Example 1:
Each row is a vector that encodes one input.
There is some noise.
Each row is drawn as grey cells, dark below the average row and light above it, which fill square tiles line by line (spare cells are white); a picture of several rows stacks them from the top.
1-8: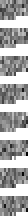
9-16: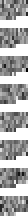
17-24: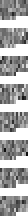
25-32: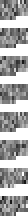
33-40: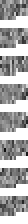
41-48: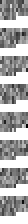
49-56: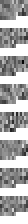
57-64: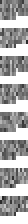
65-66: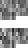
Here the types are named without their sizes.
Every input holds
a point on a line.
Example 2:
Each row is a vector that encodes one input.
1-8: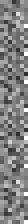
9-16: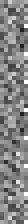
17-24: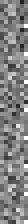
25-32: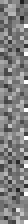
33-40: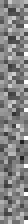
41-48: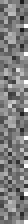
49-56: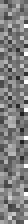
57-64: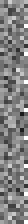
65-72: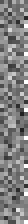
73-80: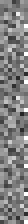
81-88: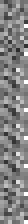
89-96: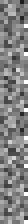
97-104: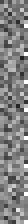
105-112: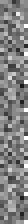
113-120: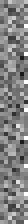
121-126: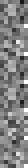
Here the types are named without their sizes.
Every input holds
a label.
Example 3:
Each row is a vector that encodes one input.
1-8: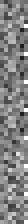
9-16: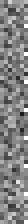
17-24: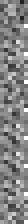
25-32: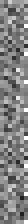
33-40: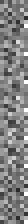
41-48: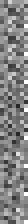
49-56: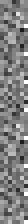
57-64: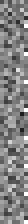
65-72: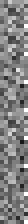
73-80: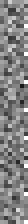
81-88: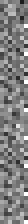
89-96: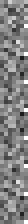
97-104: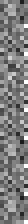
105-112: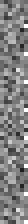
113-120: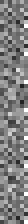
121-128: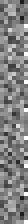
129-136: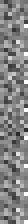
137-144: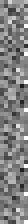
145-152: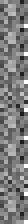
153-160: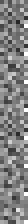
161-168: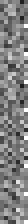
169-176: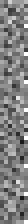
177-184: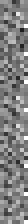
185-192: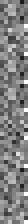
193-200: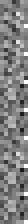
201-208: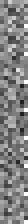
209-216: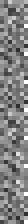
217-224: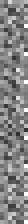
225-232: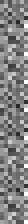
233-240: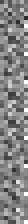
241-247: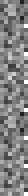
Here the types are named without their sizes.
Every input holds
a label.
